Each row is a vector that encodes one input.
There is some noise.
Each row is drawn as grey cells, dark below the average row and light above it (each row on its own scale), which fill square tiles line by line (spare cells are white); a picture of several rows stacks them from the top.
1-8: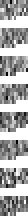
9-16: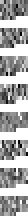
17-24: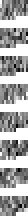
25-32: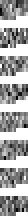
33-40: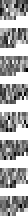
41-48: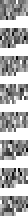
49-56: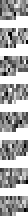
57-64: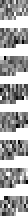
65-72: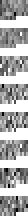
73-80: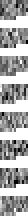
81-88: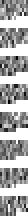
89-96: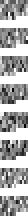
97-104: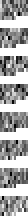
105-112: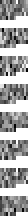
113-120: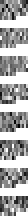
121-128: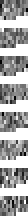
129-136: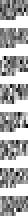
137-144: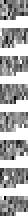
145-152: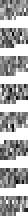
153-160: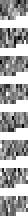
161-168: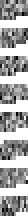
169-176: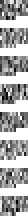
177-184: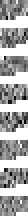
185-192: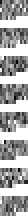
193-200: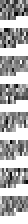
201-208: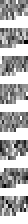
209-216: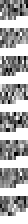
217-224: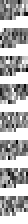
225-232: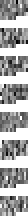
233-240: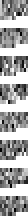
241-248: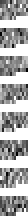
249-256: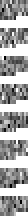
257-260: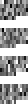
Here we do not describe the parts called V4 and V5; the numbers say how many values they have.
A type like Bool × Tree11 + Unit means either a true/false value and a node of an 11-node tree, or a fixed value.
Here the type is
Bool × Bool × Bool × (Line9 + V4) + Line8 × V5.
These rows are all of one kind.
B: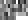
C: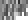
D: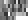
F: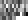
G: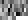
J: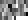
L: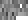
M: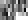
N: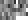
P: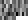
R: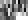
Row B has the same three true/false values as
D, M, N and R.
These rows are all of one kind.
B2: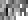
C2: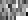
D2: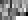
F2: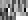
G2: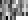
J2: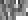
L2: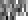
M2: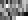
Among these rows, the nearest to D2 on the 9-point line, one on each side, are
G2 and L2.
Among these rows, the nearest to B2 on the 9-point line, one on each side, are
C2 and J2.
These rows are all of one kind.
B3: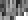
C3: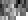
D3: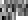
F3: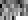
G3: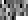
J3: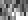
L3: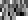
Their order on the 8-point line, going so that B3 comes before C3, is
D3, L3, G3, B3, F3, C3, J3.
